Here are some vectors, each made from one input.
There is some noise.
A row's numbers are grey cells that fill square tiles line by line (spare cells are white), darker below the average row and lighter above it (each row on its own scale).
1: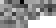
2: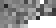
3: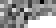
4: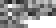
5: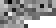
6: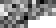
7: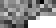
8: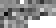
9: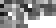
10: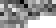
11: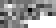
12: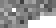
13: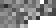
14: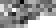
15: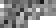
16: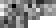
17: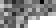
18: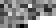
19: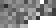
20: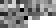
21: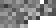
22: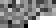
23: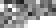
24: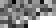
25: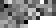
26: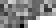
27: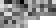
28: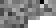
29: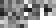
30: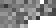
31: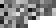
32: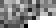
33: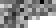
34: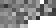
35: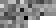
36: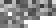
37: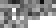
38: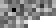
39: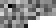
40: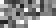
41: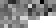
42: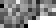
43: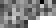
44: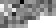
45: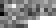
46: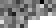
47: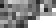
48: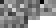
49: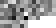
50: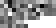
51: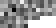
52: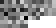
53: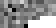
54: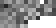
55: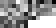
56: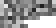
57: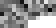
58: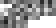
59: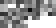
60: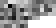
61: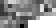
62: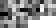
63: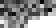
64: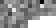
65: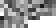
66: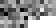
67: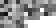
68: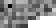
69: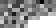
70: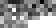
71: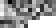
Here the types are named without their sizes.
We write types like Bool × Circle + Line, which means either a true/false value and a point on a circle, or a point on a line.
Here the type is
Bool × Bool × Bool × Tree + Unit.
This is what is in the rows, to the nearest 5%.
About 10% of them hold a fixed value. The rest hold a node of a tree and three true/false values.
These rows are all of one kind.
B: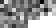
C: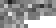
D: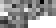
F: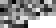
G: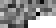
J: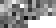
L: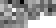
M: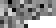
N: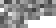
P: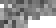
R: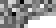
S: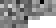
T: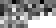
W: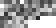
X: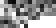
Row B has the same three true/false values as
F, G, P and X.
